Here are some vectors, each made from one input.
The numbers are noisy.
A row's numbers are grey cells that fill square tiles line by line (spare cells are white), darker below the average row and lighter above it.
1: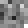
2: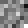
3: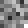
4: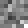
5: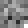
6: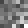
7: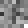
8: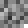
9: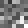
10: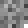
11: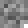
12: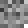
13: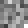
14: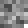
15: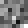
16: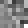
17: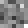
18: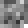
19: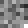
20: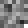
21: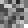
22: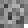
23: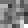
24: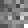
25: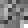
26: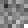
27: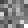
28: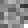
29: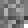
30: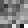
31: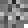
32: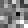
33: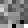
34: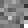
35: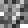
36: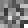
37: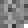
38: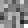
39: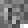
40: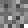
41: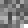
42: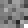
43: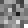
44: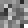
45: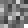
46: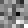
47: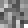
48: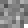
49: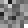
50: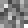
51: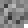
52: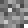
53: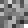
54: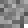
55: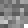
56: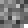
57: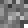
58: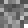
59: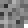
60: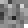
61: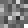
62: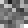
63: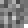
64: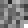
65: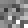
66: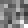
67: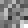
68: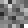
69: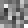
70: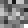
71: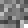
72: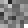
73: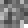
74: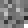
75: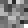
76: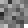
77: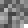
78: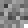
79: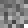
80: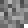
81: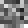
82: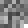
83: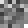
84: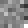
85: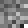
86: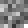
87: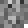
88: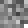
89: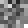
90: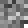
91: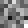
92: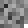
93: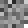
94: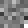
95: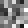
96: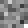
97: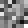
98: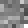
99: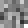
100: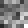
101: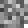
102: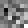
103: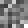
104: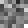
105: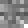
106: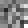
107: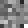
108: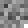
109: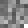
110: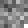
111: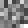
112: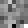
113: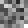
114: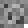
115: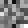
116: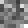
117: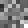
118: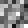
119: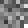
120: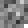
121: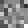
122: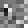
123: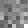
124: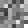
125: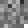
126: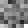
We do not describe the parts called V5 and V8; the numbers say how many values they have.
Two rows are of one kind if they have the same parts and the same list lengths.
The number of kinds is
3.
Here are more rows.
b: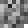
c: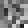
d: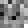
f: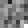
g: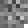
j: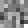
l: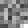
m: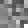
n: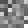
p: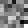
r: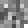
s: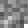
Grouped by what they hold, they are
b, f, g, l
c, d, j, r
m, n, p, s

